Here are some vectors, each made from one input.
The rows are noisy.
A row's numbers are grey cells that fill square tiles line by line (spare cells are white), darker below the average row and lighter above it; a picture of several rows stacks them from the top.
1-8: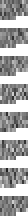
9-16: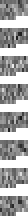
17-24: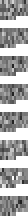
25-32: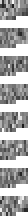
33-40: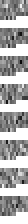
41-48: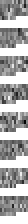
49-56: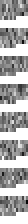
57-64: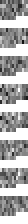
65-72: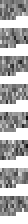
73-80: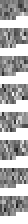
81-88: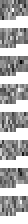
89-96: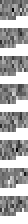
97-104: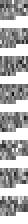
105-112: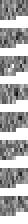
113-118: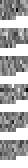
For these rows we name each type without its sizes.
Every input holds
a node of each of two trees, together with either a fixed value, or three true/false values.
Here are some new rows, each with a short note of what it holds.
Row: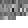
a node of each of two trees
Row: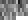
a node of each of two trees
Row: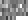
a node of each of two trees and three true/false values
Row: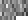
a node of each of two trees and three true/false values
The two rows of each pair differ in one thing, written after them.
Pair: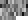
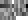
one of the three true/false values
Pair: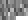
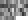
one of the three true/false values
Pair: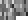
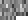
one of the three true/false values
